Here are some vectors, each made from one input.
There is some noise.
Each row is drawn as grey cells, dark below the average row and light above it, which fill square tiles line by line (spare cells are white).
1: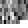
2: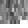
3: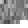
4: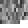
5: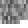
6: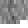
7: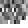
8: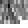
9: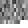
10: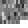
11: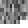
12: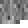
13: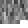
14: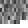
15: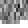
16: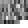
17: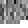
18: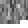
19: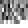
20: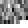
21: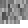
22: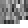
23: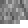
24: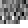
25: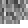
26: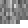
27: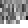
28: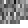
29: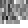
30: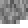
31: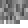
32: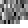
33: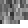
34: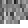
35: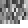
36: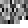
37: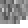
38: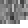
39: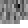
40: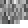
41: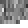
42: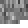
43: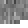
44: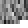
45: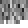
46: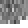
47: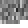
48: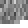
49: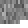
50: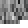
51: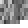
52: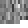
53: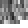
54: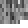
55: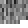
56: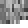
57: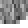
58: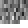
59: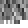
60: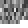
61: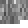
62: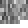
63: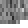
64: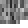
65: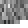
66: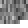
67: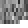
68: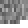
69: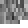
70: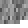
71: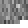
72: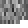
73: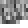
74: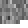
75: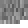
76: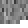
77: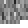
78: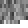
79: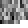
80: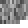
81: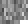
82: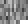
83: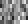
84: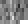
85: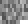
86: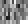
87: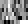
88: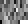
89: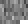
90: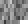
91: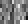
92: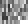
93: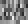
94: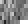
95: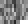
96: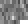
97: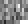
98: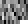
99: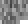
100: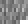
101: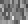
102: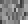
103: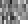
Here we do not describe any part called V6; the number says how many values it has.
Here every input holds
a true/false value, together with either a point on a 5-point line, or a value of V6.
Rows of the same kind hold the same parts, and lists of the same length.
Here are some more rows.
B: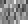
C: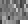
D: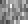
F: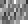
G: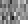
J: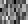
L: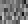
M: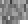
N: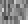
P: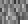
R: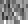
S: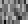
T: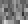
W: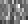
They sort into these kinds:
B, C, D
F, G, J, L, M, N, P, R, S, T, W

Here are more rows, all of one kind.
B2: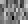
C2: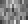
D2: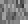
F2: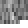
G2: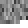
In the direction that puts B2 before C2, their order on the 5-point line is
B2, D2, G2, F2, C2.
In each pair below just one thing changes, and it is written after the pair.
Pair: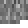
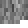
the value of V6
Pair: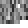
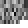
the value of V6
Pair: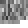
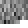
the value of V6
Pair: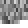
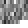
the value of V6
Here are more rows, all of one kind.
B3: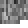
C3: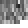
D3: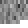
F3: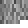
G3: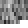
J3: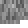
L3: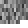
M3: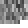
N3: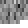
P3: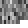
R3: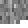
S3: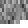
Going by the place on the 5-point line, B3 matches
D3, F3, G3 and N3.
